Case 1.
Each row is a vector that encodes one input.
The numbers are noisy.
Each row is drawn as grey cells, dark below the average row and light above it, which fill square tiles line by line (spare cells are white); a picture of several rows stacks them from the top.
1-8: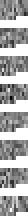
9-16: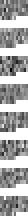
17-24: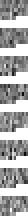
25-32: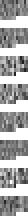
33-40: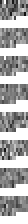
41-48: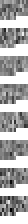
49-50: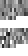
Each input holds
a list of up to two points on a 6-point line.
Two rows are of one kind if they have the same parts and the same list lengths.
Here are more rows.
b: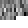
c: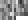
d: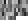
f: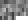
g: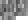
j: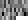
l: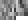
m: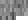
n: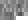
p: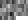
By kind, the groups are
b, c, d, j, l
f, m, n, p
g

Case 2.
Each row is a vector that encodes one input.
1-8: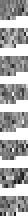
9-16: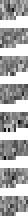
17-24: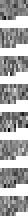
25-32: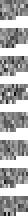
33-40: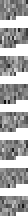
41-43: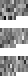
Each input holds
one of 5 labels and a true/false value.
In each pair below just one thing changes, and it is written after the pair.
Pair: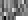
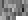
the label
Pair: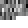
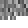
the true/false value
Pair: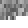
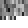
the label
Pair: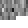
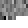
the label
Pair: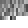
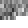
the label
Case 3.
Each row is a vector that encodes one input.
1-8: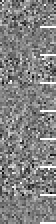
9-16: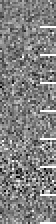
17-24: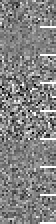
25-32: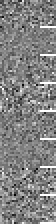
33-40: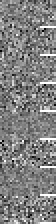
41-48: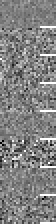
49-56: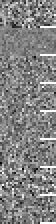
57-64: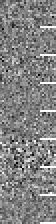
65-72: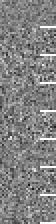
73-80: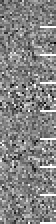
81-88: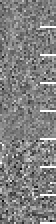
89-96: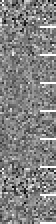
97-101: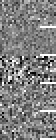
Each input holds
either a point on a 7-point line, or a point on an 8-point line.
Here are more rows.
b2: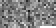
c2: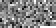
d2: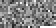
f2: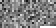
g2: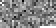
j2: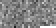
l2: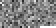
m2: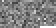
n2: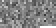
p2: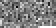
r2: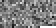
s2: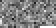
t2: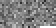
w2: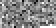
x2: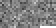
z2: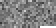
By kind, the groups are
b2, t2, x2
c2, d2, f2, g2, j2, l2, m2, n2, p2, r2, s2, w2, z2

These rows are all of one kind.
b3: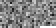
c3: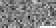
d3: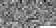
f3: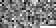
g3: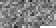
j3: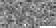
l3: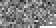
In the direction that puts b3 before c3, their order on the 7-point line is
j3, b3, d3, g3, c3, l3, f3.
